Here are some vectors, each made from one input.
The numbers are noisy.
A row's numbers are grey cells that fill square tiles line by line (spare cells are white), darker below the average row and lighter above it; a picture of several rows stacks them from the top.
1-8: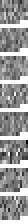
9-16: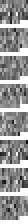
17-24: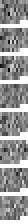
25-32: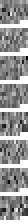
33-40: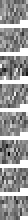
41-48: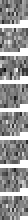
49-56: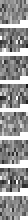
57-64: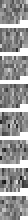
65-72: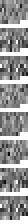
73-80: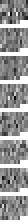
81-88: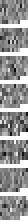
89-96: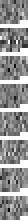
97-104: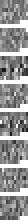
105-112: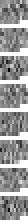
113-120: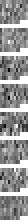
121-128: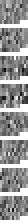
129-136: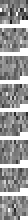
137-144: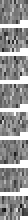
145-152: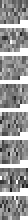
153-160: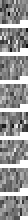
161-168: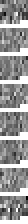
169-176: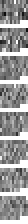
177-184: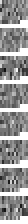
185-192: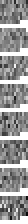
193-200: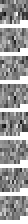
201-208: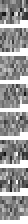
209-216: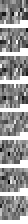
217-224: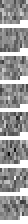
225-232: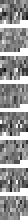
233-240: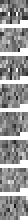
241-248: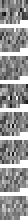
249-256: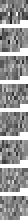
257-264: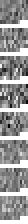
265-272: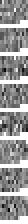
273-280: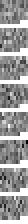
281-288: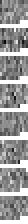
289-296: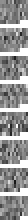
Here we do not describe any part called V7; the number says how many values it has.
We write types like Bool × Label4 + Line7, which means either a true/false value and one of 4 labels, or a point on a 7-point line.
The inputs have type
(Label8 + Line5) × List2(V7).
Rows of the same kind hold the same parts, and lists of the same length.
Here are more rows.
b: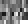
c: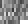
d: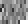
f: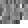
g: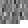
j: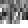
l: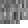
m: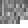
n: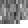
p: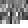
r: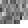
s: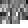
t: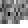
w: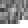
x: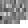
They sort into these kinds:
b, j
c, m, x
d
f, g, l, n, r, w
p, s
t

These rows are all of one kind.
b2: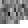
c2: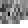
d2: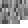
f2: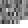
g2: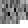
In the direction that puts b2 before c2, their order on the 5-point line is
g2, b2, c2, d2, f2.
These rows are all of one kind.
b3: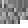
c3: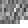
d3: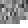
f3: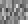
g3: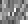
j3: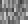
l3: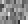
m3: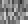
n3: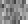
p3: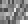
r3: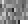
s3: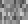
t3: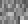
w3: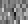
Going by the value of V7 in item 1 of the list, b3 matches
c3, t3 and w3.
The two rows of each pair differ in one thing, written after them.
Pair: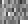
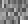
the value of V7 in item 1 of the list
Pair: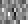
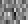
the value of V7 in item 1 of the list
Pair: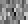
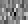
the value of V7 in item 1 of the list
